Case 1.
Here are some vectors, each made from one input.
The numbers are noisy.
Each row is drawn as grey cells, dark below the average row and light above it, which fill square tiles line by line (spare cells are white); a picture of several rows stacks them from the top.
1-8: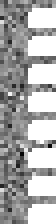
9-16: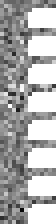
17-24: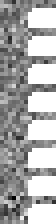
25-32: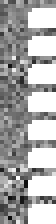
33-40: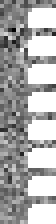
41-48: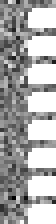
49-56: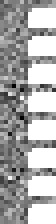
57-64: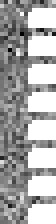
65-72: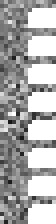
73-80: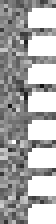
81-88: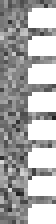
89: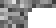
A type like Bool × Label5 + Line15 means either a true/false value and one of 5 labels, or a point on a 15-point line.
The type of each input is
Bool × Bool × Bool + Tree8 + Unit.
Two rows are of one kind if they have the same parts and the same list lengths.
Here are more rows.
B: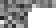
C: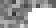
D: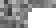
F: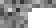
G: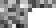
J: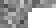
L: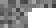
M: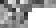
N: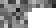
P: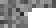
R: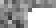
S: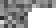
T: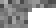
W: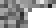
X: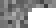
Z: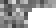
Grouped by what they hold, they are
B, S, W
C, J, L, M, N, P, T, X
D, F, G, R, Z

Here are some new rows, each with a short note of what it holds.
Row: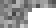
three true/false values
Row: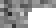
a node of an 8-node tree
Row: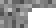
a node of an 8-node tree
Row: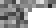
a fixed value
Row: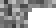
a node of an 8-node tree
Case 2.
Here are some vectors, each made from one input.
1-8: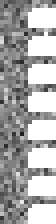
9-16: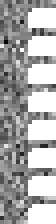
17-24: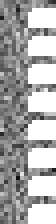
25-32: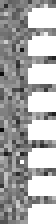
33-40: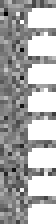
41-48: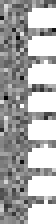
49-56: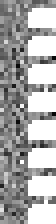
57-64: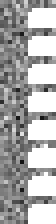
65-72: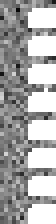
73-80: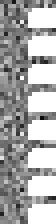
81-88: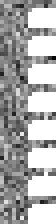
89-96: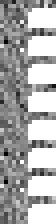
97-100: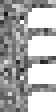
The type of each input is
Bool × Circle8.
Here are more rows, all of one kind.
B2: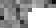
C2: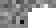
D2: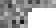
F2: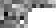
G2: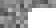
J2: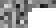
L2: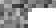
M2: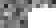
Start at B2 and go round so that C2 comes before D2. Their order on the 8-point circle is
B2, M2, C2, D2, F2, G2, L2, J2.
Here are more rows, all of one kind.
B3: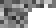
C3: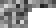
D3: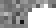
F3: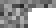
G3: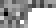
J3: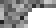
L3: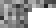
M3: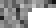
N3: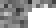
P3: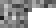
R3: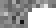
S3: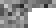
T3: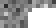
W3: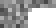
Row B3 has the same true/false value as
C3, G3 and J3.
